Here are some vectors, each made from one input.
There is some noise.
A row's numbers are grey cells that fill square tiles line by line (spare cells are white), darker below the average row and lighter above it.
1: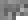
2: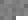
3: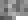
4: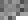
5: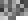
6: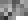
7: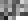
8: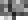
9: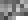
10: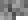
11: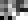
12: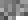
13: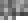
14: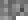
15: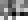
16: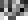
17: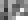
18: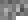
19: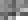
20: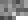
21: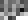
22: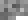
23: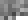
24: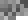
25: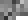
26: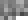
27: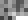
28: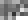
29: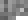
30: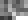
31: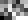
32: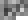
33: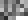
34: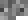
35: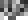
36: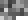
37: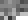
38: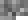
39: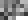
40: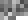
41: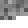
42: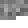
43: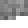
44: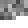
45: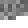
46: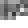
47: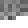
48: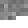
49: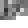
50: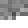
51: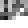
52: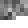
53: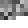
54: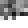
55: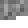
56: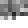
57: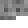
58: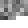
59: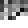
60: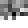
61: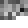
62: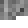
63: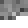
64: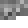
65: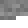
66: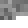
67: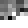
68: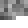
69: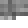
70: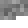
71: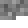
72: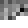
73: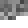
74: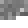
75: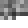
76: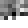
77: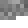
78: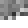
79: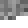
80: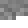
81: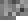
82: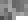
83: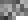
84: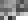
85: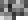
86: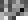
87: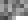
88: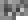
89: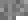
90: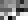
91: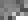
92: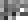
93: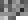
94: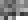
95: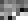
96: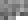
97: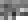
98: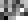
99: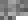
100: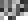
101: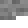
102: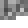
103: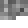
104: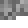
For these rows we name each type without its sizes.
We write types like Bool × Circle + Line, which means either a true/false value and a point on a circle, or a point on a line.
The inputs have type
Label × Line.
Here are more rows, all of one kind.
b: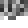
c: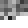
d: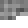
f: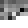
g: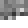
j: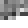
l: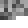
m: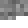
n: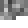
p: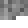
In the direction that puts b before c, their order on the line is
p, m, n, b, d, j, f, g, c, l.
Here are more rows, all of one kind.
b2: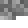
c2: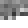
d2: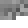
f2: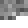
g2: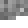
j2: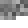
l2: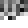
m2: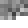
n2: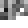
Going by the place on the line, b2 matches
f2 and m2.
